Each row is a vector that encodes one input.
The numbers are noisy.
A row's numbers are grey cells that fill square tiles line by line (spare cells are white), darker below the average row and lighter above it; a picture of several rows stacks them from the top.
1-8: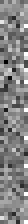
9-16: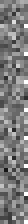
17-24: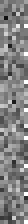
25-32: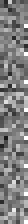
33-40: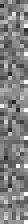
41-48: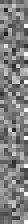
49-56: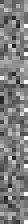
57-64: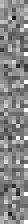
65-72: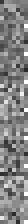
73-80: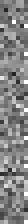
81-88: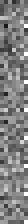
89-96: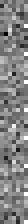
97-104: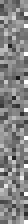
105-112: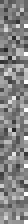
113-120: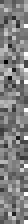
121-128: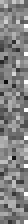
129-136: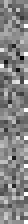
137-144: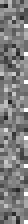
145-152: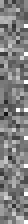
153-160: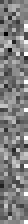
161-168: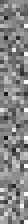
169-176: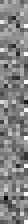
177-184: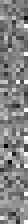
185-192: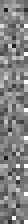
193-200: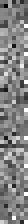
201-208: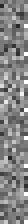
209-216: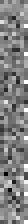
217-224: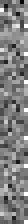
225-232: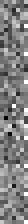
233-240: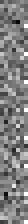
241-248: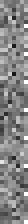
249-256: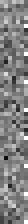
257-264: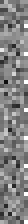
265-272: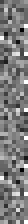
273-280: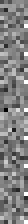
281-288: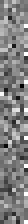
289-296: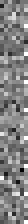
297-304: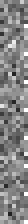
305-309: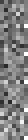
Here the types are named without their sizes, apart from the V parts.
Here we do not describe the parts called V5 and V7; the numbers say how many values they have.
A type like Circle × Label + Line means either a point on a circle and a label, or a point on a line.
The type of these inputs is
Bool × Bool × Bool + Label × Label + V5 + V7 × V7.
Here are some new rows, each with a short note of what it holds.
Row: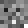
two values of V7
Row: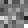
two labels
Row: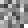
a value of V5
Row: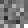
two values of V7
